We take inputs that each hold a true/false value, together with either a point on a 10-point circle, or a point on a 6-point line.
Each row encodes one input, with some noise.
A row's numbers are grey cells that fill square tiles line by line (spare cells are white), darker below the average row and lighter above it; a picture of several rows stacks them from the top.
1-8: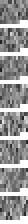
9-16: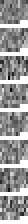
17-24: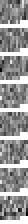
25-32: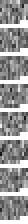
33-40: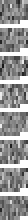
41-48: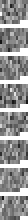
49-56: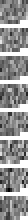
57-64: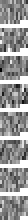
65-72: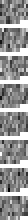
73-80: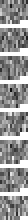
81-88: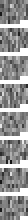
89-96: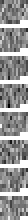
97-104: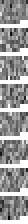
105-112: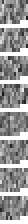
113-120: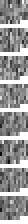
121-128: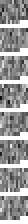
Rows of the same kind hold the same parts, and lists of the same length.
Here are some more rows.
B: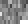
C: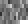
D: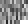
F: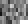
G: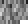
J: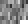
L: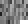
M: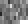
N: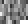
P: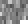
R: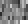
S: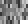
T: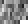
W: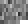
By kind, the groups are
B, C, F, G, J, L, M, N, P, T, W
D, R, S

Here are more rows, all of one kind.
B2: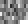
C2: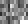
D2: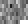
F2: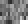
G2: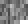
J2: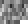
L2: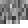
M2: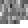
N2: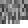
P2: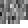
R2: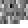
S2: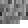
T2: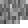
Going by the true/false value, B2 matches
D2, J2, M2 and R2.
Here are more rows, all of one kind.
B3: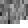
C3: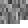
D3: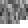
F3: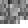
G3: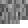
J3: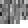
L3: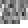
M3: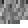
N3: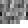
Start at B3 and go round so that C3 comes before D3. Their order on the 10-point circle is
B3, F3, L3, J3, N3, G3, C3, D3, M3.
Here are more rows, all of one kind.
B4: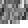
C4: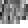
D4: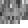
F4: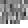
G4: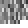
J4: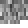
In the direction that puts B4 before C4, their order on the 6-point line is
G4, F4, D4, B4, C4, J4.
